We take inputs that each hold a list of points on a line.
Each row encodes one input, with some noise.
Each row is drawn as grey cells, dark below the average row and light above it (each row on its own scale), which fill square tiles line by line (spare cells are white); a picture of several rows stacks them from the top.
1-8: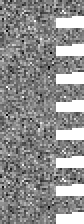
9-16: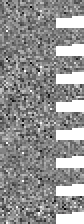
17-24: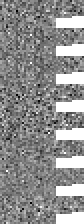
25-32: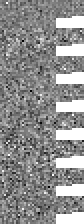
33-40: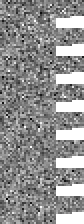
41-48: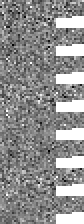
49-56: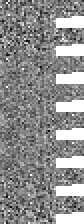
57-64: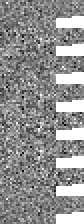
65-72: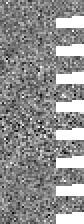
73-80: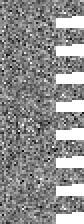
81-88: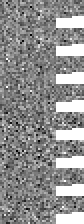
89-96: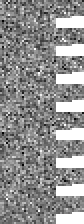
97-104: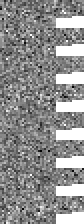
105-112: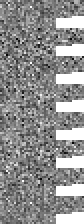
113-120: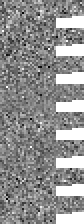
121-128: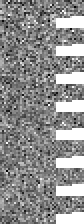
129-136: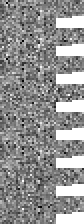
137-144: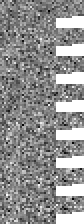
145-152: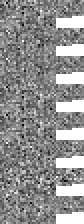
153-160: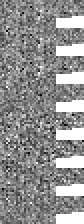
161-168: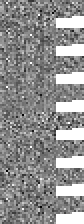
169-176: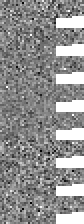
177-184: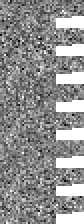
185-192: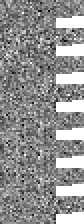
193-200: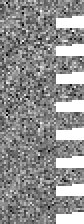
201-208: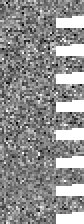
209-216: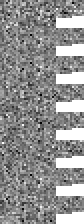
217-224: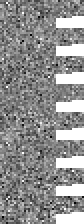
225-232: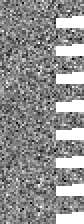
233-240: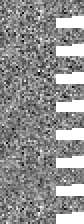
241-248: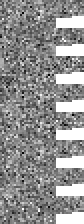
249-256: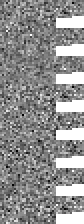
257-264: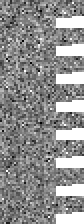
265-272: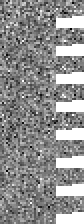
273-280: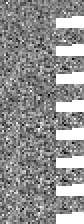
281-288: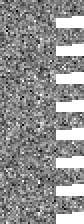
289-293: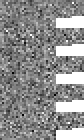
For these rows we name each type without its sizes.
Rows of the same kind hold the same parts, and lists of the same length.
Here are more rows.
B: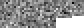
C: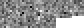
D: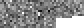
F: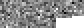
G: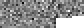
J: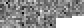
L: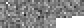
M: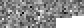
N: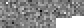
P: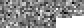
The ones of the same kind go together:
B, C, F, J, M, P
D, L, N
G

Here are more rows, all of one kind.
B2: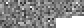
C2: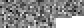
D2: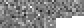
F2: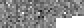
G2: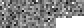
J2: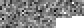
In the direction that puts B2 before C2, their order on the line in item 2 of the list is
B2, G2, D2, J2, F2, C2.
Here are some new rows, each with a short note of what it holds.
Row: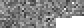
a list of two items
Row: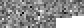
a list of one item
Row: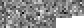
a list of one item
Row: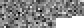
a list of two items
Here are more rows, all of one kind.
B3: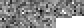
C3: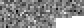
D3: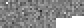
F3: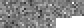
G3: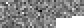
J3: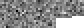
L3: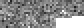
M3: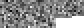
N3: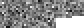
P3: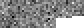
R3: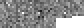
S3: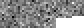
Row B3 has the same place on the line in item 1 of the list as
L3, P3 and S3.
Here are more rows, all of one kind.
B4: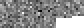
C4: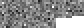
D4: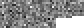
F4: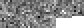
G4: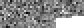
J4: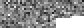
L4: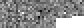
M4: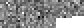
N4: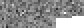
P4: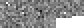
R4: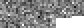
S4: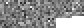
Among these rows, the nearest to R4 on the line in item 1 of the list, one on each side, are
F4 and J4.
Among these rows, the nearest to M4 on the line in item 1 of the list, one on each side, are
B4 and P4.
